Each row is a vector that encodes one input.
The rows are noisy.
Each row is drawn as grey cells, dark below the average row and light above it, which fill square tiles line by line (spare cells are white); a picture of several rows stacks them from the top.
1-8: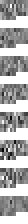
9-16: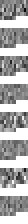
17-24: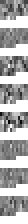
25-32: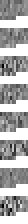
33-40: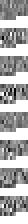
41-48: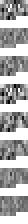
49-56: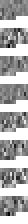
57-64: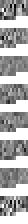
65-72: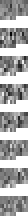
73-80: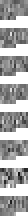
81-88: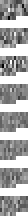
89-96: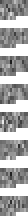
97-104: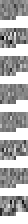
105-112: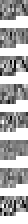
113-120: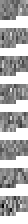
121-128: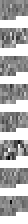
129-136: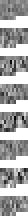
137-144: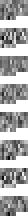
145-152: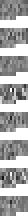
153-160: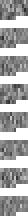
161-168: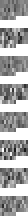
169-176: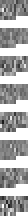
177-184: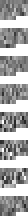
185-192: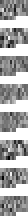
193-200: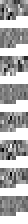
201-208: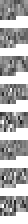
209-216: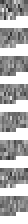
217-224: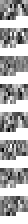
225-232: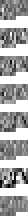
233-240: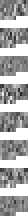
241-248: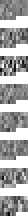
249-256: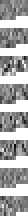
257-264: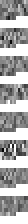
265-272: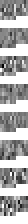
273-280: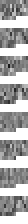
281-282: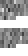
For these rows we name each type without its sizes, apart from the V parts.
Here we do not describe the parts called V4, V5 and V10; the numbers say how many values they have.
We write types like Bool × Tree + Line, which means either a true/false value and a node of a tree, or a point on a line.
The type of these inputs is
(Line × V4 × V10 + Tree × V5) × Tree.
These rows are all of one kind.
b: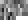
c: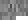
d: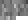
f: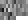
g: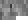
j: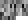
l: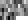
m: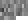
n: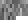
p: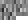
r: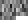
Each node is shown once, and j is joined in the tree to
b, n and p.
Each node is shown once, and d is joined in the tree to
f and r.
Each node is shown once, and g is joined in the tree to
c.
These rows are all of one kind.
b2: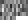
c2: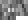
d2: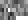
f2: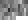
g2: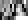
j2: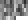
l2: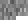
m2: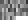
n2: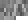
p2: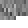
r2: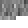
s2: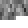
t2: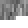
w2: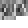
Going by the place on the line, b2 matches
d2, g2, l2 and t2.
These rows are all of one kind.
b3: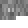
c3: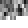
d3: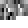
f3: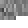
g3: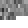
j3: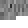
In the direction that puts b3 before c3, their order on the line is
b3, j3, f3, c3, d3, g3.
